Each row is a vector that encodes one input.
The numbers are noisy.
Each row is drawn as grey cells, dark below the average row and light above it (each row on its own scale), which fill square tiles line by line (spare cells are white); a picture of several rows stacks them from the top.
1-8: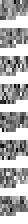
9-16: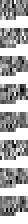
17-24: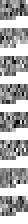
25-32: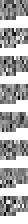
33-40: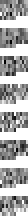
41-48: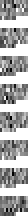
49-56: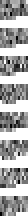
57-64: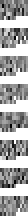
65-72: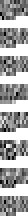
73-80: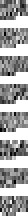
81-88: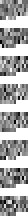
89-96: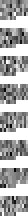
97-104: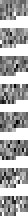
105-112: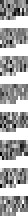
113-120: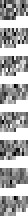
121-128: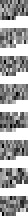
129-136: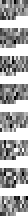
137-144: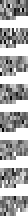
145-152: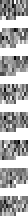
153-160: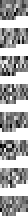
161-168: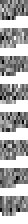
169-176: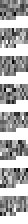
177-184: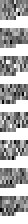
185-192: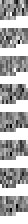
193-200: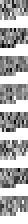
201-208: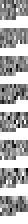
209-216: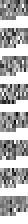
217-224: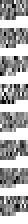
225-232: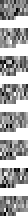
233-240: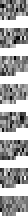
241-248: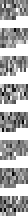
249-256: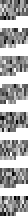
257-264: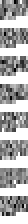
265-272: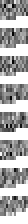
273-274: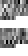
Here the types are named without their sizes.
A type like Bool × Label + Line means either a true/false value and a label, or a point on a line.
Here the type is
(Line + Tree × Tree) × Tree × Tree.
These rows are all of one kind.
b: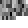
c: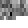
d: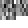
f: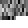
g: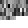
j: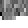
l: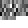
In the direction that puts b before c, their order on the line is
g, j, l, b, f, d, c.
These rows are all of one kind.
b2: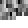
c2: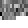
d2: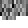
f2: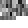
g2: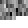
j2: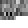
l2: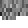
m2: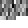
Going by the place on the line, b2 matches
c2 and l2.
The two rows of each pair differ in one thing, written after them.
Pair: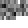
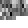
the node of one of the two trees
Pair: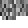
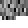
the node of one of the two trees
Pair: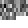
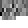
the place on the line
